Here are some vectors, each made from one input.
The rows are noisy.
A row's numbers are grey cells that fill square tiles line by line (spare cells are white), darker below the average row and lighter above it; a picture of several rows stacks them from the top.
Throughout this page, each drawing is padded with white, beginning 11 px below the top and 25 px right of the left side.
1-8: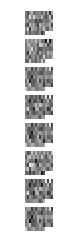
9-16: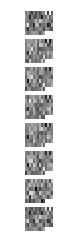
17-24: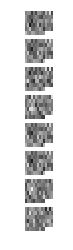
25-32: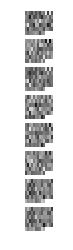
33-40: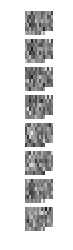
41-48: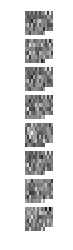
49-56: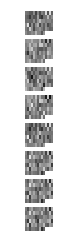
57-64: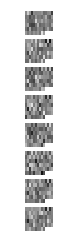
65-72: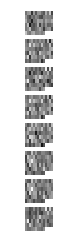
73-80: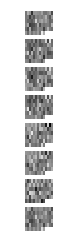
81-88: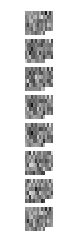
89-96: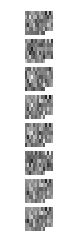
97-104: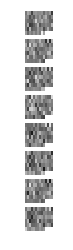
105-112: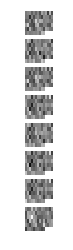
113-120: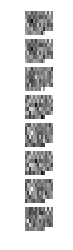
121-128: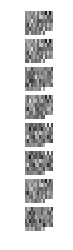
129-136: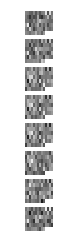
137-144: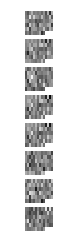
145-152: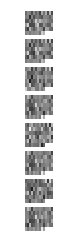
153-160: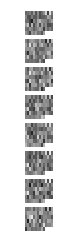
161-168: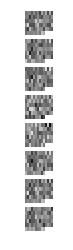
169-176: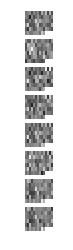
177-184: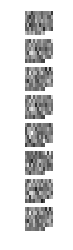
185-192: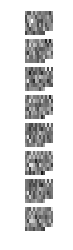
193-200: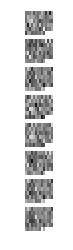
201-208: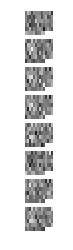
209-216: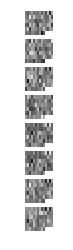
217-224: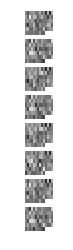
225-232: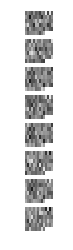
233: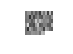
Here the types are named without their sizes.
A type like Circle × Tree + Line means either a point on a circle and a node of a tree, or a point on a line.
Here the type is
Bool × Circle.
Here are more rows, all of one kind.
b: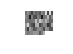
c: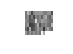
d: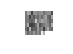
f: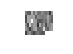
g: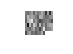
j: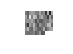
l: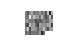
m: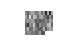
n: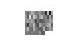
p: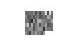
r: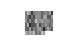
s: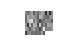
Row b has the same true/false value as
c, d, p and r.
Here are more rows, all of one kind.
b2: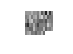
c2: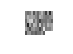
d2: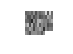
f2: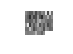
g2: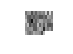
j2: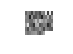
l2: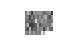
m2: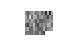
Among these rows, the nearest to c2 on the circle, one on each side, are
j2 and l2.
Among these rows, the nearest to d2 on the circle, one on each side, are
f2 and g2.
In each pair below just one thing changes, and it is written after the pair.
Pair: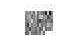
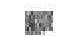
the true/false value
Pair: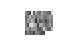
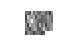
the place on the circle
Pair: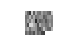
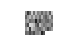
the place on the circle
